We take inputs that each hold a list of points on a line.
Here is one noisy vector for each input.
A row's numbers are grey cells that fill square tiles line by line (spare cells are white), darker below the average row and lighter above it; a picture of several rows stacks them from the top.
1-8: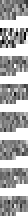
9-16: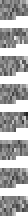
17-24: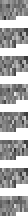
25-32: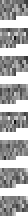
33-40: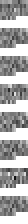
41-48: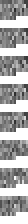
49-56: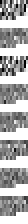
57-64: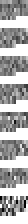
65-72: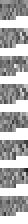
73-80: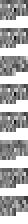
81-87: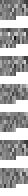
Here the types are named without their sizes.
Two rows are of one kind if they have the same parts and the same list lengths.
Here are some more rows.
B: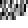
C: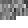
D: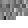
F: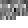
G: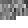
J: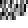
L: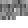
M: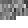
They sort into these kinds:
B, J
C, F, G, M
D, L

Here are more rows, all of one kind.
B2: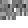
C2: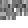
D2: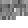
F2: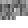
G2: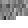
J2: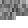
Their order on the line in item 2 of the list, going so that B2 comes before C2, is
F2, J2, D2, G2, B2, C2.
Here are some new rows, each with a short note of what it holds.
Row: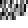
the empty list
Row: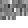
a list of two items
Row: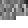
a list of one item
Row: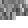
a list of two items
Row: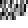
the empty list
